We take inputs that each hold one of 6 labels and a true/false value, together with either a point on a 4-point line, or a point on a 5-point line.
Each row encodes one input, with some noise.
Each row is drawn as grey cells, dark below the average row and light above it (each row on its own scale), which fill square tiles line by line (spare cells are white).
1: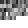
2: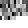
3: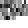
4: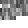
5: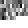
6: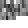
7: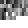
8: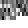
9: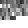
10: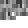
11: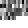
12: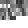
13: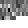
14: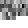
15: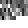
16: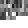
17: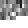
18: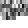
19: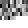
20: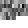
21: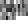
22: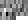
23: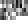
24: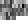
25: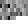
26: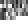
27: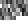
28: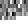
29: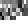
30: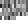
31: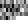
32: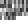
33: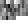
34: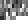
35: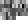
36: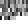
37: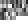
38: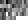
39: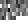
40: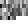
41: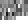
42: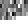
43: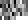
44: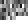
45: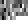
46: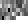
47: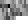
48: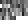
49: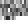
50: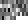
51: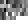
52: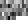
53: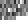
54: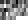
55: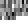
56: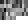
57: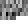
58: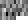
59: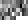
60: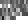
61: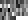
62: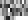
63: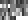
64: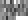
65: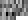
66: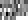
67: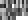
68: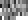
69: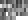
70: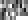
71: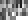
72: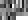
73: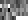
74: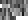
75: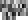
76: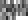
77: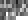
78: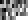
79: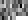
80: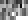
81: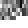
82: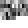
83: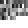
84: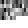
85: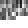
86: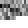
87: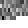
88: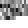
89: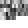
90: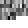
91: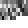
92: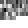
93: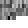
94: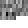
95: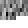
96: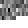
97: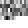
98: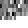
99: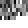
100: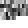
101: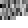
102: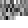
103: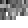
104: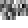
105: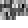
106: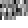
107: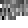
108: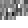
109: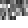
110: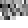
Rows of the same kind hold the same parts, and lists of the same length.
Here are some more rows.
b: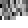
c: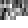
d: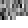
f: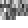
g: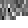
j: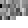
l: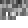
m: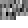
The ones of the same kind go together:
b, f, j, m
c, d, g, l

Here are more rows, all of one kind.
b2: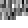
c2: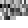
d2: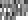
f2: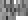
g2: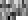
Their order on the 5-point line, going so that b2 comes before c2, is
d2, b2, g2, c2, f2.
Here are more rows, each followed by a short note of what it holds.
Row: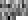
one of 6 labels, a point on a 5-point line and a true/false value
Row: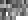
one of 6 labels, a point on a 4-point line and a true/false value
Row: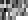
one of 6 labels, a point on a 4-point line and a true/false value
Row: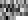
one of 6 labels, a point on a 5-point line and a true/false value
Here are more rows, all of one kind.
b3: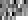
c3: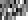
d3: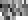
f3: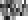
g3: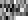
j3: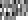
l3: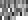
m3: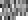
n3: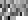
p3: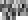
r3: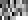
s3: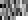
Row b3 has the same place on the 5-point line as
c3 and j3.
